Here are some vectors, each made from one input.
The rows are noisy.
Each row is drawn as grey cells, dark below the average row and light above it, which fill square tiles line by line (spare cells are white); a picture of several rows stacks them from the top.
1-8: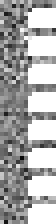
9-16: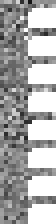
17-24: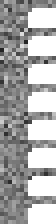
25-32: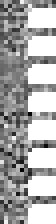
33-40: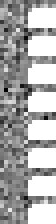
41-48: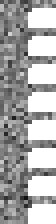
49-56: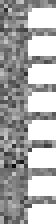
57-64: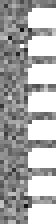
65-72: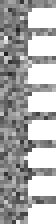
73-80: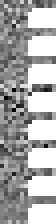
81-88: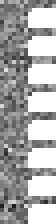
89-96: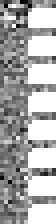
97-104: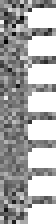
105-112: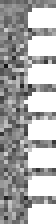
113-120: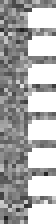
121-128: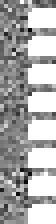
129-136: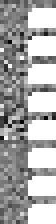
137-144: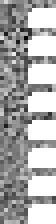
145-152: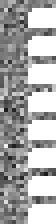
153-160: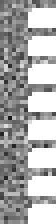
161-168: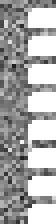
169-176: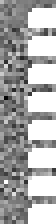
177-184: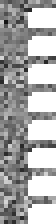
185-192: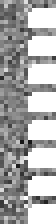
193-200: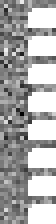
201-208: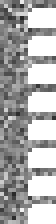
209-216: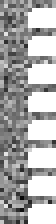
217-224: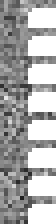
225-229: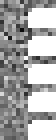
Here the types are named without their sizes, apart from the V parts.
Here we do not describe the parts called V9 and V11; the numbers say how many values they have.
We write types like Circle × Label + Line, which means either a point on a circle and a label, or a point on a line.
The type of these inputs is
Bool × Bool × Bool + (Line + V11) × V9.
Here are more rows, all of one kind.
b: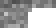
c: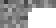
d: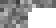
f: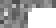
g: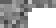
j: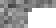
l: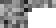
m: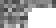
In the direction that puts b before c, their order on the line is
g, f, l, j, d, b, c, m.
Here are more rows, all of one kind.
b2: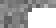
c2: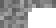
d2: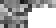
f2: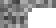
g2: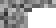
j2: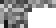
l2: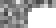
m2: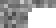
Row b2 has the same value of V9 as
d2 and f2.
